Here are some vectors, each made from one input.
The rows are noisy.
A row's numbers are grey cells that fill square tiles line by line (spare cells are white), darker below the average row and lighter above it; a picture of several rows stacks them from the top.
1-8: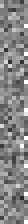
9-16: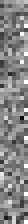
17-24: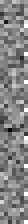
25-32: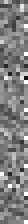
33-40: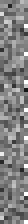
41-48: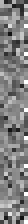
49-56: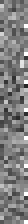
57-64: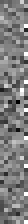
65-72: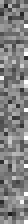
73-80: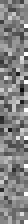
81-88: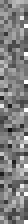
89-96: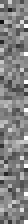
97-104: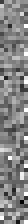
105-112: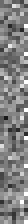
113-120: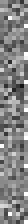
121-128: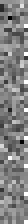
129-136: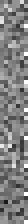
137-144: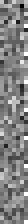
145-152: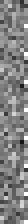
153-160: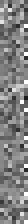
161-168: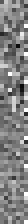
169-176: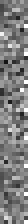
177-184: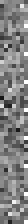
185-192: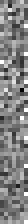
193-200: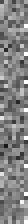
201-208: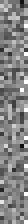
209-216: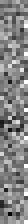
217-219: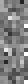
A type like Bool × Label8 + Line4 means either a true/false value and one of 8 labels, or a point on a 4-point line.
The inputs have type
Bool × Bool × Bool × Circle9 + Circle20.
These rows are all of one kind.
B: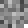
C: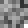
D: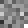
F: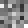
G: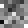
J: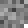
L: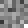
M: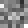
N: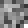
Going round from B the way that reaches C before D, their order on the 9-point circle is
B, C, M, G, L, J, N, D, F.
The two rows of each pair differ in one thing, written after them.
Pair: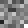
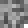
the place on the 9-point circle
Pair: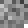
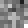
one of the three true/false values
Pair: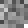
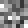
the place on the 9-point circle
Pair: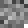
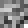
the place on the 9-point circle
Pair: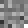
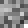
one of the three true/false values
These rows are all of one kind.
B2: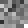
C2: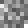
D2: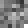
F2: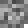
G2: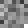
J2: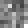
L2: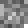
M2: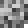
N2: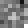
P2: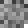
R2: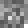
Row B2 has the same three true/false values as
G2 and P2.
